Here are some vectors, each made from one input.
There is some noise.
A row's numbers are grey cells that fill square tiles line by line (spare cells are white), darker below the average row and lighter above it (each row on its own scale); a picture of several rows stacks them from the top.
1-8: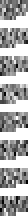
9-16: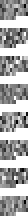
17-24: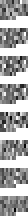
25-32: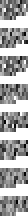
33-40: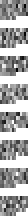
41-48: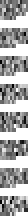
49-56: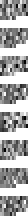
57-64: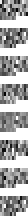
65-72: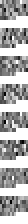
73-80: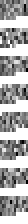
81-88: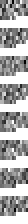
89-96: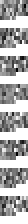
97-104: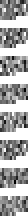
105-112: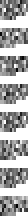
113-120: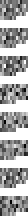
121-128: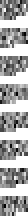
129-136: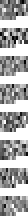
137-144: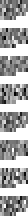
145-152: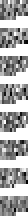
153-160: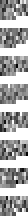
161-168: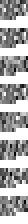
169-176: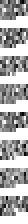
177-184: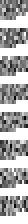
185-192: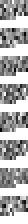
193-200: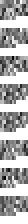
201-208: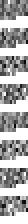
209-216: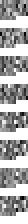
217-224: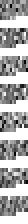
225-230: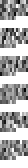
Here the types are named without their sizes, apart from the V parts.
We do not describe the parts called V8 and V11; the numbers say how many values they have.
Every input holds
either a label, a value of V8 and a value of V11, or a point on a line.
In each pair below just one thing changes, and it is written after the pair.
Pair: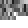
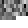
the label
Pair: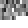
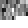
the value of V11
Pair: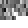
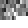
the value of V8
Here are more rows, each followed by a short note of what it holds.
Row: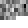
a label, a value of V8 and a value of V11
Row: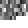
a point on a line
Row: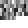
a label, a value of V8 and a value of V11
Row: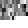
a label, a value of V8 and a value of V11
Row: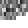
a point on a line
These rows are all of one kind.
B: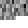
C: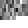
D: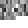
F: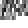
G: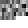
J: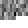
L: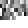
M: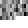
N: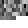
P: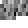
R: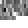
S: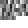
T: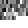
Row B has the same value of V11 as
F, G, J and S.
